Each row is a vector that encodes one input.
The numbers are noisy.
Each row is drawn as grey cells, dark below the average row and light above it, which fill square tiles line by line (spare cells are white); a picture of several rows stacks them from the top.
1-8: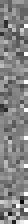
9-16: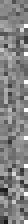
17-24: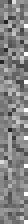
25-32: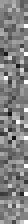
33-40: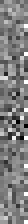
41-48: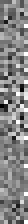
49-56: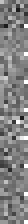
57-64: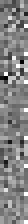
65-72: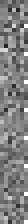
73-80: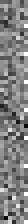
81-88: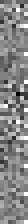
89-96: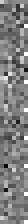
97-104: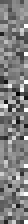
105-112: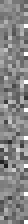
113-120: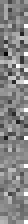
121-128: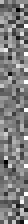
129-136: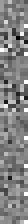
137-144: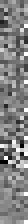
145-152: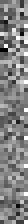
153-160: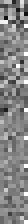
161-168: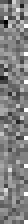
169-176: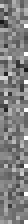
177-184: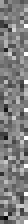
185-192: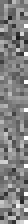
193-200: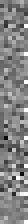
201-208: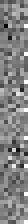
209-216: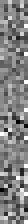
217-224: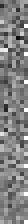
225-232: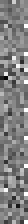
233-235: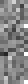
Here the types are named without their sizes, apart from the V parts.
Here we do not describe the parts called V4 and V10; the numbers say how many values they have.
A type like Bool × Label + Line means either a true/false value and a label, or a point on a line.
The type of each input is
(Bool × Circle + V4) × V10.
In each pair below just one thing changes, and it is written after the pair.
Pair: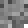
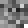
the value of V10
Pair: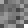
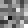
the place on the circle
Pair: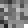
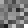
the value of V10
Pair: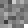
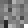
the true/false value
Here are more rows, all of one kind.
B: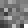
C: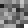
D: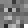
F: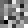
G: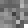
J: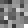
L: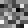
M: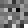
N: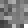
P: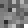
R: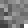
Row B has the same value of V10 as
N and R.
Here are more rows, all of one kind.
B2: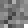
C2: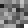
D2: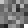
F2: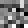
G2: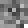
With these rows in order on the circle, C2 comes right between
D2 and G2.
